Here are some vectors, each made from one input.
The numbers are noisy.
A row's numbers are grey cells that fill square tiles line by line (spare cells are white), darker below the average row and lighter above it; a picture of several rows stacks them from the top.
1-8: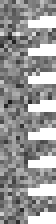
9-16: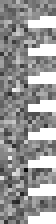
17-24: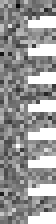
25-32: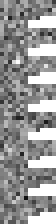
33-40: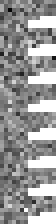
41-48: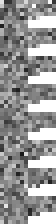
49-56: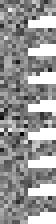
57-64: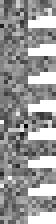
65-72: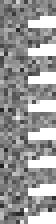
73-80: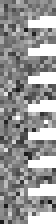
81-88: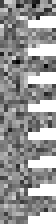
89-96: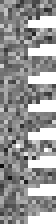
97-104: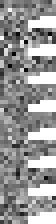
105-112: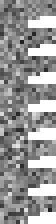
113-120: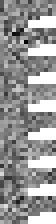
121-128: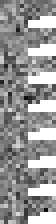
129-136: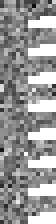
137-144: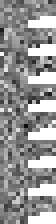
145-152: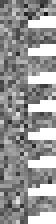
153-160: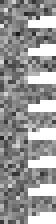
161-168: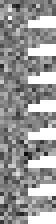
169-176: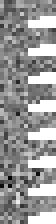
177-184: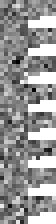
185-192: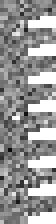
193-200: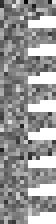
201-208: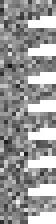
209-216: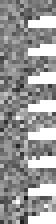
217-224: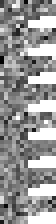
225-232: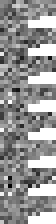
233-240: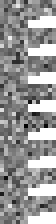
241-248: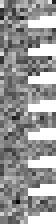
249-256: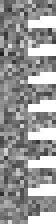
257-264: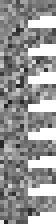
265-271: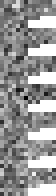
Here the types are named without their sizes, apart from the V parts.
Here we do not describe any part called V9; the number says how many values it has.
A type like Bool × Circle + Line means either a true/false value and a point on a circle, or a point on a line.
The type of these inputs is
Bool × V9 + Tree.
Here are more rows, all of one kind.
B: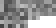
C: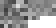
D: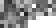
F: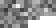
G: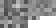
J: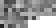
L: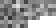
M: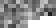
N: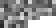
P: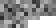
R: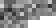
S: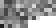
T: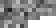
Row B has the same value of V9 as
G, S and T.
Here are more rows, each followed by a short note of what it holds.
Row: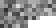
a true/false value and a value of V9
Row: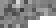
a true/false value and a value of V9
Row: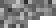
a true/false value and a value of V9
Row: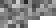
a true/false value and a value of V9
